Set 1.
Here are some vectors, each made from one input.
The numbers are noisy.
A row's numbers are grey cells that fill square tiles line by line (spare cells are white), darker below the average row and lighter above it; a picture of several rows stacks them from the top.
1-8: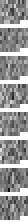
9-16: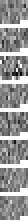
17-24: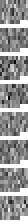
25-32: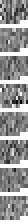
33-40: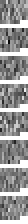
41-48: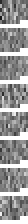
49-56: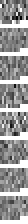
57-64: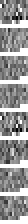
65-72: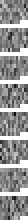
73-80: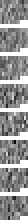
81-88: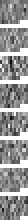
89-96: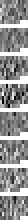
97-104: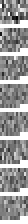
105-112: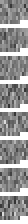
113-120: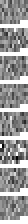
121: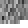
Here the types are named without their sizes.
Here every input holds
a list of points on a line.
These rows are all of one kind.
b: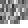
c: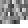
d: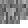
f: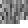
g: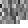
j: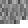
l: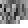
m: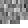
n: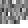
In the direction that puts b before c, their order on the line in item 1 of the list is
b, j, g, l, n, d, f, c, m.
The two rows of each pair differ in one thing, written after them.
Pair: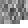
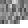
the place on the line in item 2 of the list
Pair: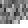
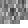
the place on the line in item 1 of the list
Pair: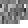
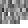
the place on the line in item 1 of the list
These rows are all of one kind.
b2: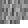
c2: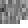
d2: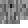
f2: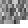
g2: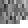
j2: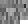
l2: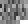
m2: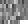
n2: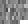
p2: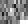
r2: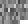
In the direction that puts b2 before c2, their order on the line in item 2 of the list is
m2, p2, f2, b2, r2, n2, l2, d2, g2, c2, j2.
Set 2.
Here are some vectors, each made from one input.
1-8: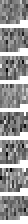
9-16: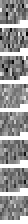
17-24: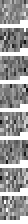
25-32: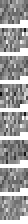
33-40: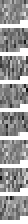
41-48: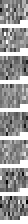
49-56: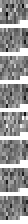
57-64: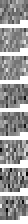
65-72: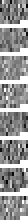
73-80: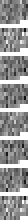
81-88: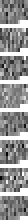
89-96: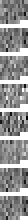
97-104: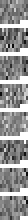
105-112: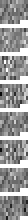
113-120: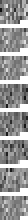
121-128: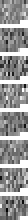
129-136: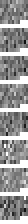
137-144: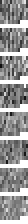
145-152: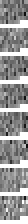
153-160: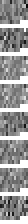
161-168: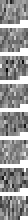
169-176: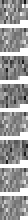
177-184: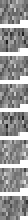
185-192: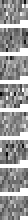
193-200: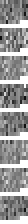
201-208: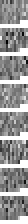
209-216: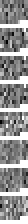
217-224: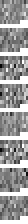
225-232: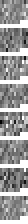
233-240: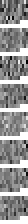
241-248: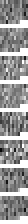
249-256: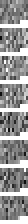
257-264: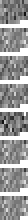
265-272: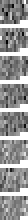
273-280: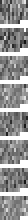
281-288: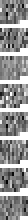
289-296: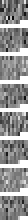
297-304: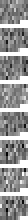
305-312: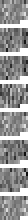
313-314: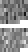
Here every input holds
a point on a 12-point line and a true/false value.
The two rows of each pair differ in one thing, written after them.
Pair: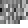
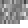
the true/false value
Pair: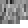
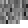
the place on the 12-point line
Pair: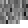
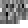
the place on the 12-point line
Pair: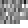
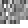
the place on the 12-point line
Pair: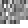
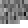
the place on the 12-point line
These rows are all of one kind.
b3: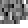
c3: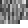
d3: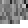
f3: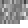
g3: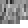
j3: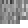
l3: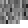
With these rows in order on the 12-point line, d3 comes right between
c3 and l3.
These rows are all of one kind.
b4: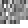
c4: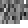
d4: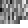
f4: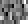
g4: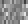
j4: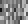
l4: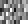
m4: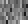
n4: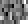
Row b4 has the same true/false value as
g4 and m4.
